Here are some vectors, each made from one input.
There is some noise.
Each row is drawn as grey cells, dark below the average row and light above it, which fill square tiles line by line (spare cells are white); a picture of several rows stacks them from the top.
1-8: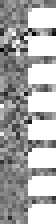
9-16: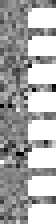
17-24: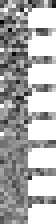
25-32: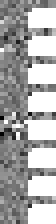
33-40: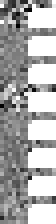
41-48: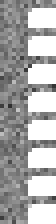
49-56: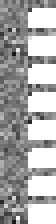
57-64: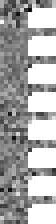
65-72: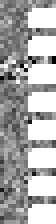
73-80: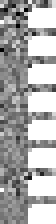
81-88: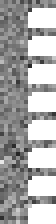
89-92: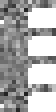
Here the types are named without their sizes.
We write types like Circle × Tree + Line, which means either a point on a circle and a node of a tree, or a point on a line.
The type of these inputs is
List(Line × Line).
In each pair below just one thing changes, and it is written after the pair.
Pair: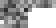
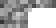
the place on one of the two lines in item 2 of the list
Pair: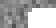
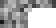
the place on one of the two lines in item 2 of the list
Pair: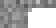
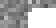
the place on one of the two lines in item 1 of the list
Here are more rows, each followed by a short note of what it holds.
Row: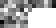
a list of one item
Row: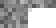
a list of two items
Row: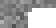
a list of two items
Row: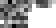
the empty list
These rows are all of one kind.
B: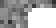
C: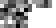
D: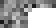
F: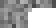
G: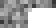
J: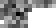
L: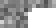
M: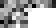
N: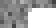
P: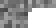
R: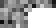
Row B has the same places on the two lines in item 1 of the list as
J and R.
